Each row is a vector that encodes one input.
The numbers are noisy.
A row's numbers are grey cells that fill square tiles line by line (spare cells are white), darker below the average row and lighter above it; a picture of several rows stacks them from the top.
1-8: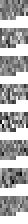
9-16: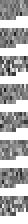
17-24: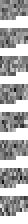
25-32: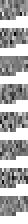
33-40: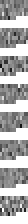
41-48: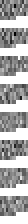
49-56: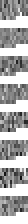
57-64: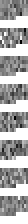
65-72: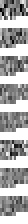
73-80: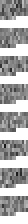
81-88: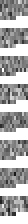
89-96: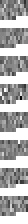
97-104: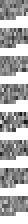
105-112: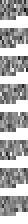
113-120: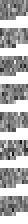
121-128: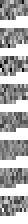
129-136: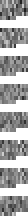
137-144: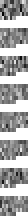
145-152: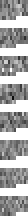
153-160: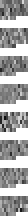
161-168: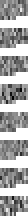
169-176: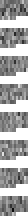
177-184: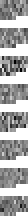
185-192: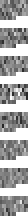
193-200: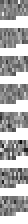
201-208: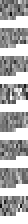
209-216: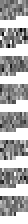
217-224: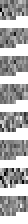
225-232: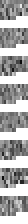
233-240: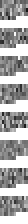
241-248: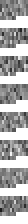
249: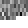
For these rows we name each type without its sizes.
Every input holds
either a node of a tree, or a list of points on a circle.
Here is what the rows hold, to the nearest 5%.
About 25% of them hold a node of a tree. The rest are lists of points on a circle.
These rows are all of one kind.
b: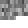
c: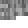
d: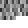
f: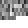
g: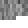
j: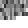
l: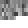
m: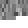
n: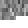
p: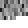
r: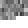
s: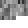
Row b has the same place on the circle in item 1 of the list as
c, j, l and p.
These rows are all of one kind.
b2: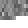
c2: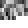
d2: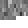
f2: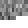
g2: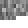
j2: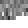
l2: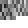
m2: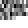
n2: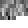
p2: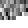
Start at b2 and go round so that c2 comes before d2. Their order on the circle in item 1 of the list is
b2, j2, n2, m2, l2, c2, g2, d2, p2, f2.
